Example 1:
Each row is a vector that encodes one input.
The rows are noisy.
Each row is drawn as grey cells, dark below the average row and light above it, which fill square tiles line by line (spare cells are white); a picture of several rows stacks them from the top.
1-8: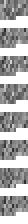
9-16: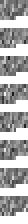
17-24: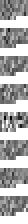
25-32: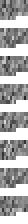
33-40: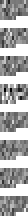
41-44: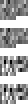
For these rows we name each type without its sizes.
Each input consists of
a list of points on a line.
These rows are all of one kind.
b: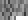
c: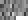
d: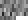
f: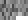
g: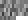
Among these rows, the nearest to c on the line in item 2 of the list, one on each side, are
f and g.
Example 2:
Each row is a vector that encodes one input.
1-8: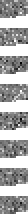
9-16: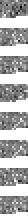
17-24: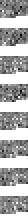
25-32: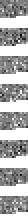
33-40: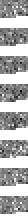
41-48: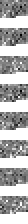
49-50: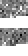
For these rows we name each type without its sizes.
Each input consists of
a point on a line and a true/false value.
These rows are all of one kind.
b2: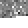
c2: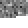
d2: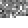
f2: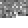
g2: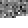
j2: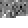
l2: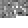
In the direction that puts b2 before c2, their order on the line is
g2, j2, l2, f2, b2, c2, d2.
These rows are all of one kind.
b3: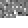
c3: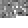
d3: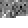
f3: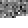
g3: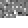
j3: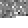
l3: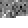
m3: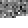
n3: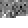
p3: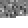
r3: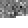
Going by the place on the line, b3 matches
d3, g3, l3 and n3.
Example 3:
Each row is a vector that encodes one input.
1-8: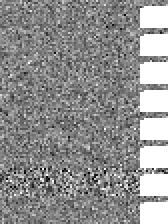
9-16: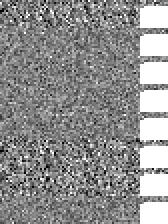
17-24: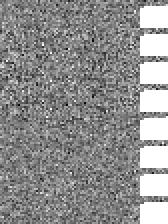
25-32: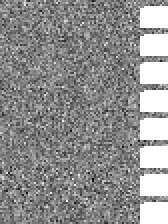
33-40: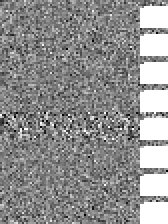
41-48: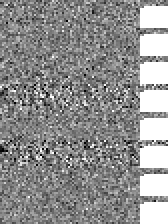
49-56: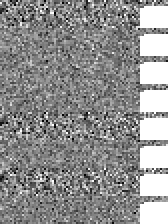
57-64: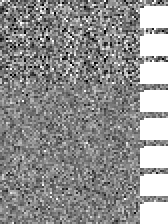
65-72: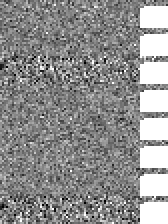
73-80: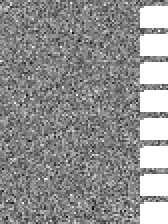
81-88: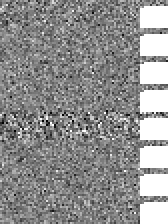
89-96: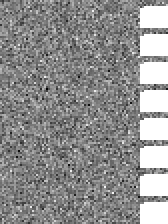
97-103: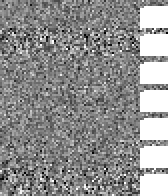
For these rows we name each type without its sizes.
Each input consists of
a true/false value, together with either a fixed value, or a node of a tree.
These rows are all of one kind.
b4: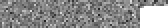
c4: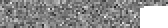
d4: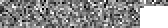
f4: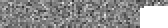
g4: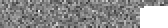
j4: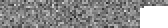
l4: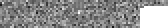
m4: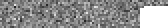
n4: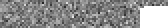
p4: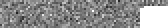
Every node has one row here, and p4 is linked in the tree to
g4.
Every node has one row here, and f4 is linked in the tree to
b4.
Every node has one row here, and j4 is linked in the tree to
g4 and m4.
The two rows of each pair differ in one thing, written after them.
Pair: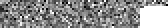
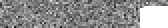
the true/false value
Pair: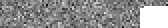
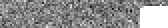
the node of the tree
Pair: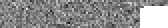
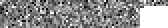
the true/false value
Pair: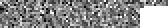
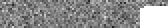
the true/false value
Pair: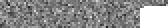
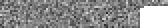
the node of the tree
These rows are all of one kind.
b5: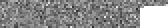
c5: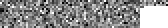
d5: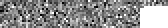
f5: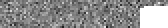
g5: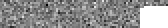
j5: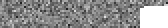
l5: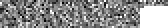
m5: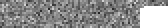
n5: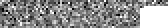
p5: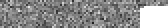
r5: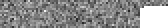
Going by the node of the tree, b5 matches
d5 and j5.
